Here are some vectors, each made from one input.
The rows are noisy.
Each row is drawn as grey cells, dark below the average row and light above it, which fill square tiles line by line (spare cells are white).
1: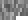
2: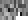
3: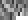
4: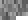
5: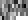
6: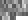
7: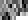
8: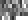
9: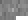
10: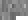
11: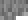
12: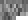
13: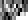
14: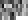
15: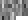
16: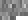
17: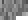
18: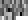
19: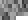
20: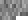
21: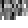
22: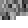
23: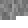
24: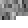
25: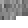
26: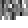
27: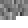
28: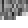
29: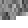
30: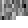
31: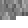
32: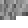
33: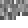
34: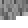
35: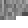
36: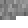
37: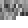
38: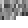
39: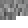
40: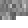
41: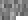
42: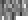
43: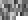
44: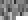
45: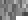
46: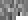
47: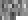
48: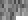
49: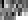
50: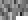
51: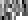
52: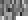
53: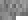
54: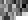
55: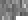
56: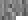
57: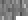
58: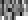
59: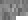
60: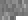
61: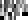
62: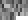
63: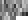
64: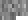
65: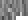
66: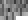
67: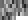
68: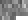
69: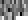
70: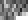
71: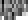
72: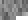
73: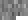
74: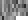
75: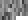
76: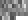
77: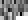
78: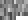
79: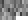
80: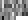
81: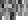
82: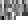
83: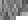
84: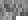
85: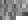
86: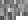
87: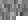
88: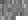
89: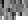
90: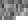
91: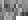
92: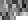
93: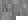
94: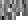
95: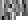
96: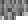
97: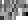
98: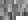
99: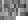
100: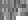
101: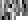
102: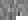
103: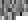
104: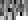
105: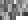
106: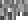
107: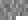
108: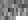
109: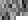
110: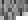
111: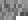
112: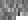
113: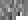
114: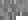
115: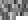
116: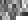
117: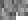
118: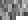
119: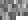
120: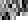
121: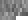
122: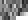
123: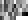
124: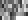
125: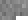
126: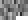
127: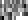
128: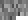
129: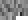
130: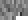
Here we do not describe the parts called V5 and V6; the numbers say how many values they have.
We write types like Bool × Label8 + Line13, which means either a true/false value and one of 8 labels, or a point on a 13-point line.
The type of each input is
Circle8 × (Line9 + V5) + V6.
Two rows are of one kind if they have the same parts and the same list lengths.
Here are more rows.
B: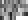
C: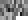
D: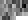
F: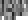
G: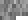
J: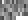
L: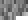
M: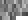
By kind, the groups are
B, D, J
C, F, G, M
L

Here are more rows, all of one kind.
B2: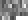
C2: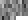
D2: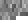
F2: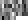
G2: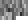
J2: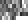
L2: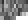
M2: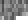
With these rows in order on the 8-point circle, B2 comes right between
D2 and F2.
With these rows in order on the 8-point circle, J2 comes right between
F2 and L2.
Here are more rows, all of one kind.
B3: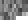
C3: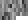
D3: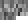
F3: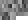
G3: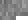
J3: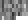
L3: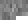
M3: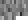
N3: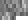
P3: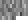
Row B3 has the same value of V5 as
G3 and L3.
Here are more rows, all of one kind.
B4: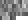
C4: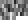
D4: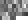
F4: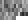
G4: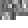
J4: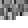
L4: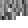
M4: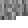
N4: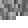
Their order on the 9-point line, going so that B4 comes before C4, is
D4, N4, J4, M4, L4, B4, G4, F4, C4.
